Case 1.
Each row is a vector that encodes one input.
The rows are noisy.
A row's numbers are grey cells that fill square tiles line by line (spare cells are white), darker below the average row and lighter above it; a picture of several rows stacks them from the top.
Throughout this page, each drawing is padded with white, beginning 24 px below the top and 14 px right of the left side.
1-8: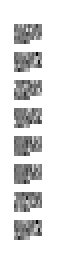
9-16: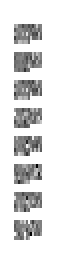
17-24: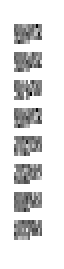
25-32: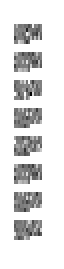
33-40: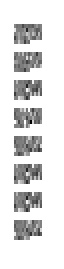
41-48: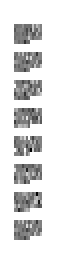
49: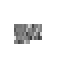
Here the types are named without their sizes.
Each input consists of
a point on a line.
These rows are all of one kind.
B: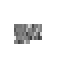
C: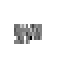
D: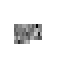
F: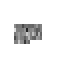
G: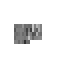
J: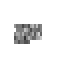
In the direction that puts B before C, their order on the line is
F, J, G, D, B, C.
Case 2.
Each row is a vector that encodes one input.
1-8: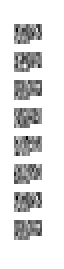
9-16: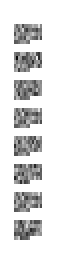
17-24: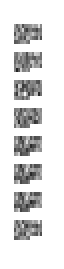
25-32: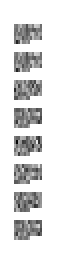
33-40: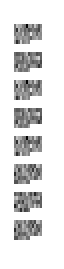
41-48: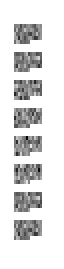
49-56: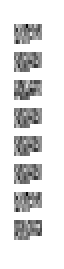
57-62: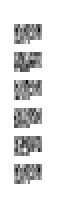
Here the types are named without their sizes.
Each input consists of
a point on a circle.
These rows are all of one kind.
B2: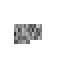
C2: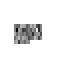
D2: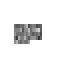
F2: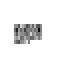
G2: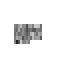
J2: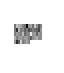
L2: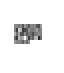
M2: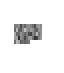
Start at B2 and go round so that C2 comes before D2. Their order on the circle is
B2, G2, J2, F2, C2, L2, D2, M2.
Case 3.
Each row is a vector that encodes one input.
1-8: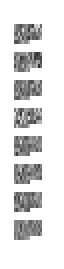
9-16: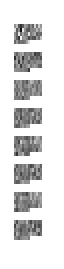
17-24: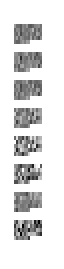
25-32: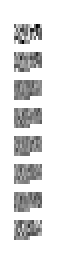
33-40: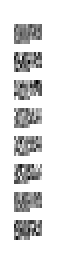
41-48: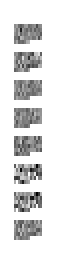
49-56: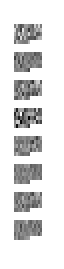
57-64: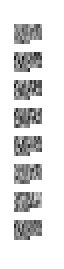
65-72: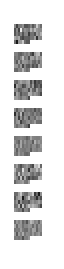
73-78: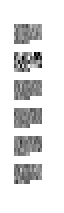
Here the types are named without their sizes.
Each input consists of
a point on a line.
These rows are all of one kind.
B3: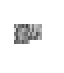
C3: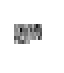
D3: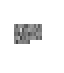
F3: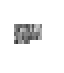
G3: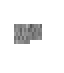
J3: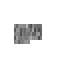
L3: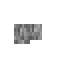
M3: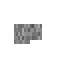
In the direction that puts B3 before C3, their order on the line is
B3, D3, F3, L3, M3, G3, J3, C3.
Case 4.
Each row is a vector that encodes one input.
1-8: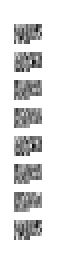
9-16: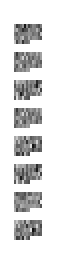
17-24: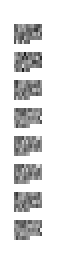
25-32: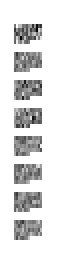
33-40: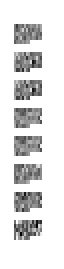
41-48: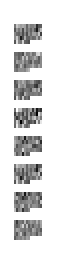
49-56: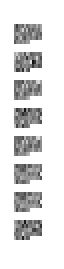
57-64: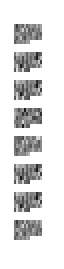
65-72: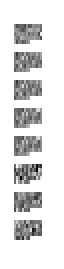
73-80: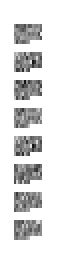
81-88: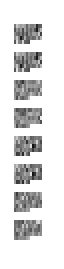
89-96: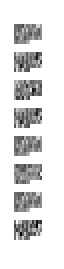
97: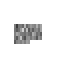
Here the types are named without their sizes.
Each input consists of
a point on a line.
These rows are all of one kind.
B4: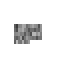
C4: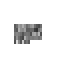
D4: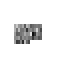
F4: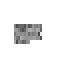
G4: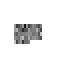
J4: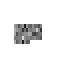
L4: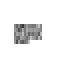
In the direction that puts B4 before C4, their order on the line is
D4, J4, G4, F4, L4, B4, C4.
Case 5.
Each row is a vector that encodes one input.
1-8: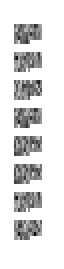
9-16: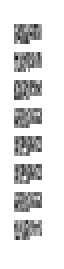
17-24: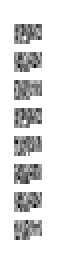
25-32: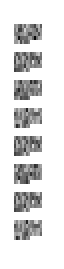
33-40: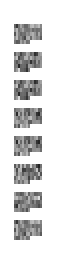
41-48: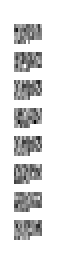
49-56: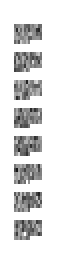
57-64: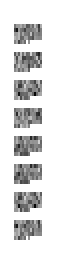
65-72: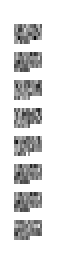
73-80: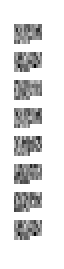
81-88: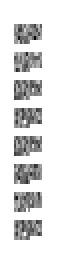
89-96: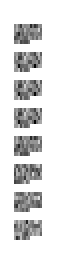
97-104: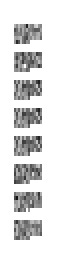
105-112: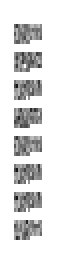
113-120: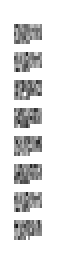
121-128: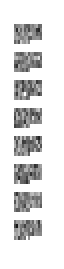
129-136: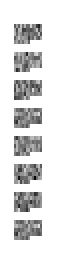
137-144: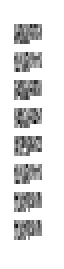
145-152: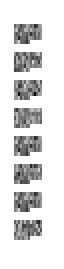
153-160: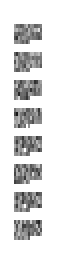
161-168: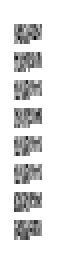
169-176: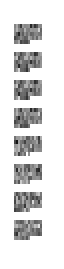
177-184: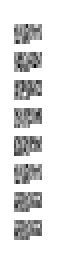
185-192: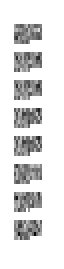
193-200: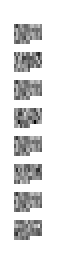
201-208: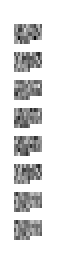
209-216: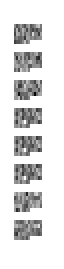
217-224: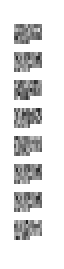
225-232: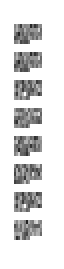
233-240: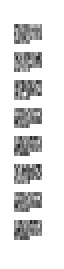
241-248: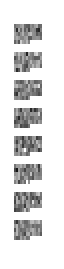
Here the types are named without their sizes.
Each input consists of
a point on a circle.
